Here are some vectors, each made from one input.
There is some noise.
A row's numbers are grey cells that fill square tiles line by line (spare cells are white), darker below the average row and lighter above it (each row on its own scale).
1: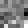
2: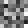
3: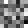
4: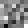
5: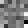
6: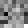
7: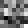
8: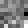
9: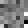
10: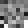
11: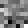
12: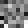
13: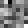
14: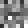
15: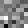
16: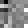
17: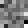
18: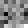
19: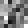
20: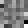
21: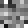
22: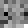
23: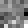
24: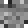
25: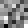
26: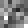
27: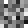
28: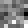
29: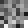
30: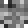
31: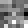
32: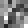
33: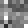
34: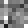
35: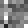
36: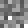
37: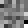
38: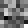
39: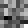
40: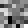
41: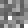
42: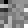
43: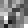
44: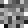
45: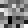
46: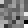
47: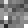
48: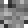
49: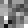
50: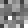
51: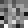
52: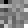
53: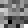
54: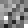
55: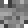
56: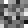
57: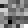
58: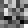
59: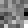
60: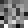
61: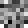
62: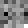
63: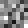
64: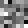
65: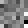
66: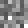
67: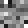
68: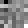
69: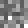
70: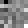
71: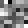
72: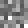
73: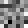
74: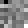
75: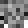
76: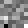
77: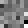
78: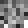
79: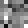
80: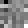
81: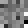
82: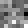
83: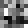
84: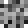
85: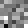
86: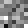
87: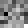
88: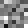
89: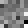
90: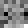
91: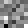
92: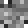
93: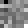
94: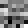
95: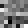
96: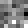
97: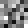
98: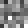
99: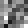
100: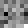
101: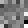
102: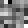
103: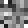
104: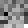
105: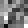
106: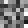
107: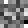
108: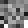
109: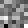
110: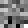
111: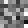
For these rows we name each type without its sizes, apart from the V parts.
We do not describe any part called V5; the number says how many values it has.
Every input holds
a true/false value, together with either a point on a line, or a value of V5.
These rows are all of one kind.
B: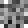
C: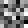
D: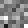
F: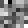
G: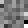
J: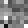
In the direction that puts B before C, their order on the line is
D, J, F, G, B, C.
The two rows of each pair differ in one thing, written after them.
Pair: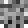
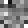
the place on the line
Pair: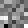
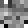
the place on the line
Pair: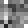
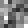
the true/false value
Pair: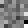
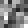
the place on the line
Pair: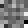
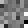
the true/false value
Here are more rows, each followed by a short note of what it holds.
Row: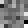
a point on a line and a true/false value
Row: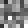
a true/false value and a value of V5
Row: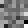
a point on a line and a true/false value
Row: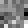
a true/false value and a value of V5
